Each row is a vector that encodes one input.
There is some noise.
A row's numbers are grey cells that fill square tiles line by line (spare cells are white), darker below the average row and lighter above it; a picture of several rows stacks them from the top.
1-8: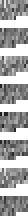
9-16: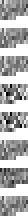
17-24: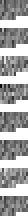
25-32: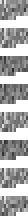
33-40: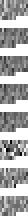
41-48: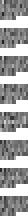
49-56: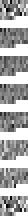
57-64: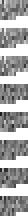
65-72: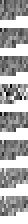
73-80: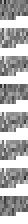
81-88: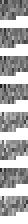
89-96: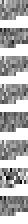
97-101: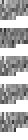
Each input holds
a list of up to two points on a 5-point line.
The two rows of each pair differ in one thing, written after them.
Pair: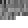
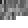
the place on the 5-point line in item 1 of the list
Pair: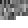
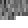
the place on the 5-point line in item 1 of the list
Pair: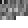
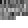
the place on the 5-point line in item 1 of the list
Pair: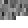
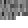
the place on the 5-point line in item 1 of the list
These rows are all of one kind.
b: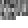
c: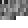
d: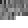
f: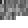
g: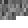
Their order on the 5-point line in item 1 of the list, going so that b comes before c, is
b, d, f, g, c.
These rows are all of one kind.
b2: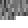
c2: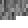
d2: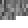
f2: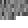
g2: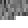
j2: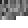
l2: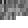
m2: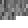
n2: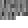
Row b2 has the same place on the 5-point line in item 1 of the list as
f2, g2 and n2.
